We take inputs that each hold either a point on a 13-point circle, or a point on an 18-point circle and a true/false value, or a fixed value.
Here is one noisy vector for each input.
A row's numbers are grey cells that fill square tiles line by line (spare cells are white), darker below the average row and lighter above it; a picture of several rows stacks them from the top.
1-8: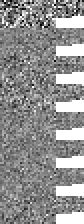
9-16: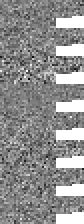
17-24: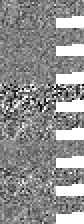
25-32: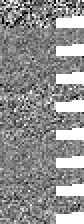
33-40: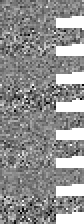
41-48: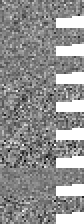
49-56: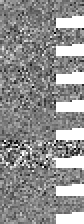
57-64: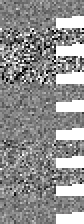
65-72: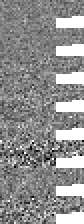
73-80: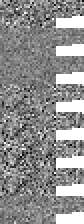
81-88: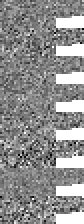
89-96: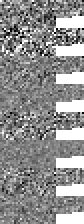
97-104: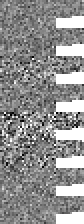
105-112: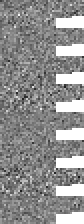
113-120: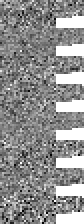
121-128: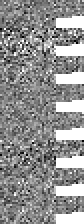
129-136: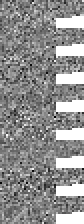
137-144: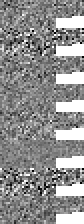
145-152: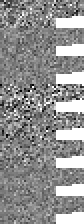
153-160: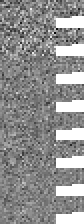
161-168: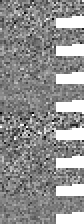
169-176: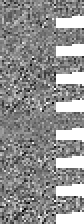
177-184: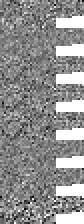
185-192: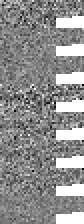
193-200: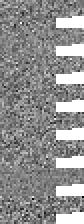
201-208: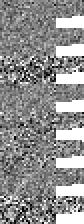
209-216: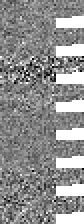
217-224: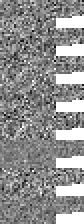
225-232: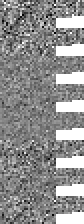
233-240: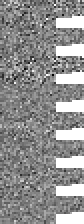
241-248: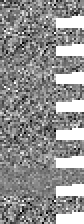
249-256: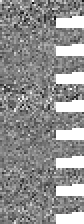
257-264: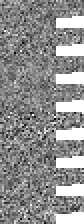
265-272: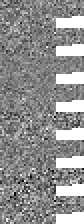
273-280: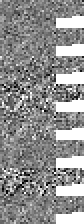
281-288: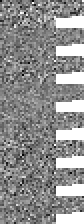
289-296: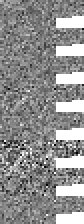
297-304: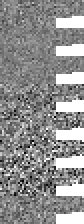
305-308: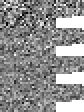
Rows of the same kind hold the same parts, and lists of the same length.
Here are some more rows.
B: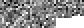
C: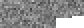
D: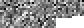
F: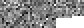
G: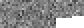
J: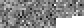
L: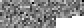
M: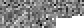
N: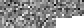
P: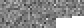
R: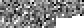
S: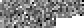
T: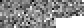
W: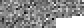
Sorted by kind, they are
B, G, J, M, N, R, S
C, D
F, L, P, T, W

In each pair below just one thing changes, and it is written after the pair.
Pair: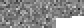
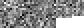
the place on the 18-point circle
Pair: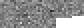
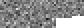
the true/false value
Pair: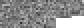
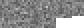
the place on the 18-point circle
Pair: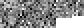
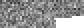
the true/false value
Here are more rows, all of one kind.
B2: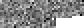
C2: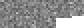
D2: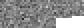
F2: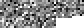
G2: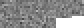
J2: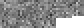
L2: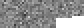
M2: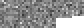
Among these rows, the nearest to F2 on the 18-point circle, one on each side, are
G2 and J2.
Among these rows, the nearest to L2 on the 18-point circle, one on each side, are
D2 and M2.
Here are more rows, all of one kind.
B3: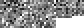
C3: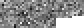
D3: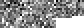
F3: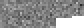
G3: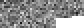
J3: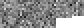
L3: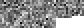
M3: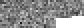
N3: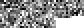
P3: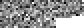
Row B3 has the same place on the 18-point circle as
L3, M3 and N3.
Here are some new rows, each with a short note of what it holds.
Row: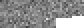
a point on a 13-point circle
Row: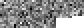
a point on an 18-point circle and a true/false value
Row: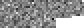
a point on an 18-point circle and a true/false value
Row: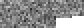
a point on a 13-point circle
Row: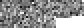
a point on an 18-point circle and a true/false value
